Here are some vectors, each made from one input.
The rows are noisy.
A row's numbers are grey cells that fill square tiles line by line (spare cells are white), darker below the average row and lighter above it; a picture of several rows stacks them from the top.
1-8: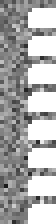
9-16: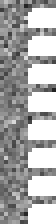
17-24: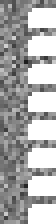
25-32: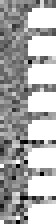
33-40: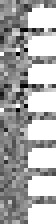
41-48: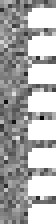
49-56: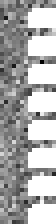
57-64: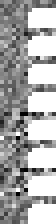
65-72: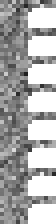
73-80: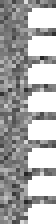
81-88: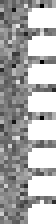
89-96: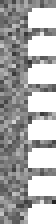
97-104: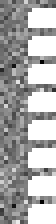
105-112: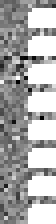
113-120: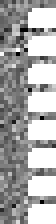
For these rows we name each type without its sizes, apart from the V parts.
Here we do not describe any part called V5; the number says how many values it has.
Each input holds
a list of items, each a true/false value and a value of V5.
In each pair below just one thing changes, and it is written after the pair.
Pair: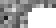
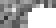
the true/false value in item 2 of the list
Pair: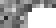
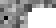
the true/false value in item 2 of the list
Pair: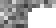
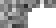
the true/false value in item 1 of the list
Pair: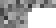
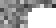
the value of V5 in item 1 of the list
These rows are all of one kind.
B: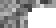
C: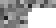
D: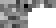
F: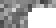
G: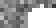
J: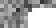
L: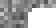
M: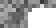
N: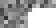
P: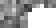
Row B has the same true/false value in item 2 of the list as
C, J and N.
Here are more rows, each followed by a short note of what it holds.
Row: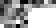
the empty list
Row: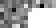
a list of one item
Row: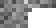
a list of one item
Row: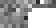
a list of one item
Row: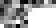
the empty list
